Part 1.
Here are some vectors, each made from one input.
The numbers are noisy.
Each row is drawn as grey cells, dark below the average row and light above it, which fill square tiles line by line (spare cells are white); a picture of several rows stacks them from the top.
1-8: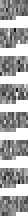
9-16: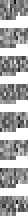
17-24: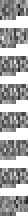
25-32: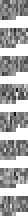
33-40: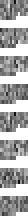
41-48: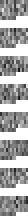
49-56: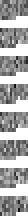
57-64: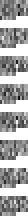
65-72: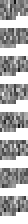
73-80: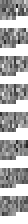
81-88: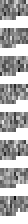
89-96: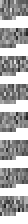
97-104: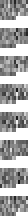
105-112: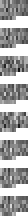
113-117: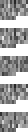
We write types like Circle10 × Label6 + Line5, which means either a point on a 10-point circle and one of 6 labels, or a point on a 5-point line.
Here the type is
Line15.
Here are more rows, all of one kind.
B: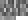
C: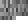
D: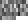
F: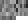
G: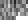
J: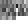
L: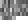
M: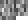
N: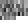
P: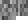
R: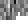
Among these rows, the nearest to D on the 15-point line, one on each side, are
B and N.
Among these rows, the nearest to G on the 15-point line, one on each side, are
M and R.
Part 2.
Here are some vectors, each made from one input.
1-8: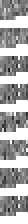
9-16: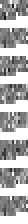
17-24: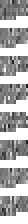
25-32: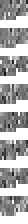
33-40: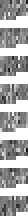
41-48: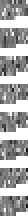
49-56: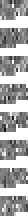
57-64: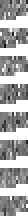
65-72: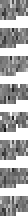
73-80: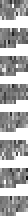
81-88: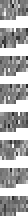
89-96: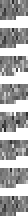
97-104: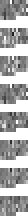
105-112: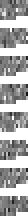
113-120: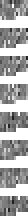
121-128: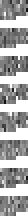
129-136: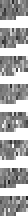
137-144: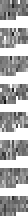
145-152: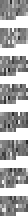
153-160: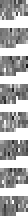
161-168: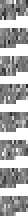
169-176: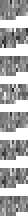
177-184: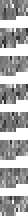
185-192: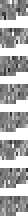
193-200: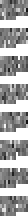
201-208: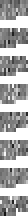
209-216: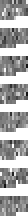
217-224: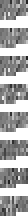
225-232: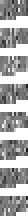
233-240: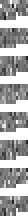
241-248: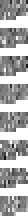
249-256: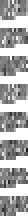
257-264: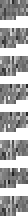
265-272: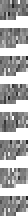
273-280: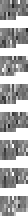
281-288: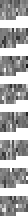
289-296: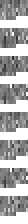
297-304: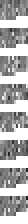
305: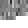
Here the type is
Bool × Bool × Bool × Bool × Bool.
